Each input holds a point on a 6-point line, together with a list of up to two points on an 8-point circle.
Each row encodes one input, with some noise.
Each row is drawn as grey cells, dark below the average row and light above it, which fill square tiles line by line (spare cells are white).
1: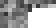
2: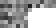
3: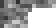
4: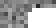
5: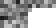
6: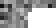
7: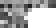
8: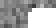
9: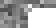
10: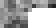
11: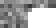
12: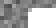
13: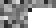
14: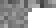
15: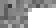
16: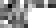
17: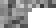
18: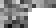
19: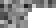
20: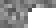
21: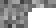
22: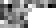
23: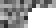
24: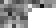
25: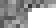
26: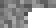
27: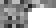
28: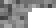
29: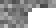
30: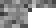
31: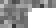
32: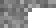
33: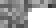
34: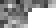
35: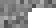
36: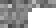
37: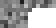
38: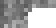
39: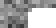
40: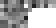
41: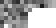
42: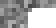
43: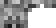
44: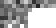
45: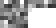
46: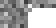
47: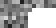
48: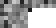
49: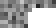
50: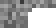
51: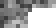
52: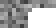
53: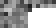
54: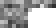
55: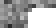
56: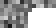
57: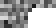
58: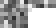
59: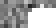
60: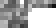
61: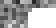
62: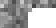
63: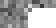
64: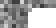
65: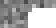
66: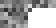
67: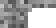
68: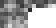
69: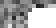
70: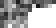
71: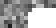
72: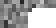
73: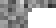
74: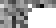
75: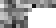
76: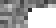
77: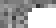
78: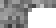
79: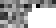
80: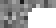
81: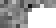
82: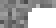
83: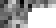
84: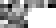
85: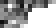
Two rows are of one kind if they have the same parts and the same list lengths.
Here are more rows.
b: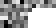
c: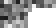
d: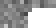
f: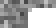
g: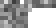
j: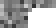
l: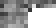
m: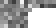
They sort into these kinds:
b, c, f, j
d, g, m
l

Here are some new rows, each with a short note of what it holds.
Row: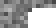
a point on a 6-point line, together with the empty list
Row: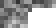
a point on a 6-point line, together with a list of two items
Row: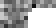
a point on a 6-point line, together with a list of two items
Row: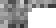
a point on a 6-point line, together with a list of two items
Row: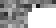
a point on a 6-point line, together with the empty list
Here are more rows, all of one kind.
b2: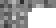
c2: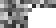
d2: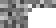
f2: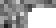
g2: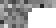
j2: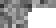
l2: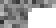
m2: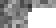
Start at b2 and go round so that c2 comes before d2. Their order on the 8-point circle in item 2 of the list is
b2, l2, c2, g2, m2, d2, j2, f2.
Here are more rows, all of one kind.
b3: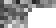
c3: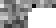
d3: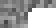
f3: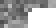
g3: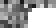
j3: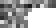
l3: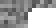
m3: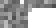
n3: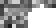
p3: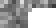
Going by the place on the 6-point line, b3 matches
f3 and n3.
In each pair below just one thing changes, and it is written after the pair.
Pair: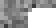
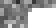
the place on the 6-point line
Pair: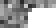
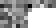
the place on the 8-point circle in item 2 of the list
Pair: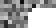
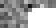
the place on the 6-point line
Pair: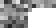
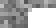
the place on the 8-point circle in item 2 of the list
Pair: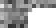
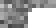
the place on the 8-point circle in item 1 of the list
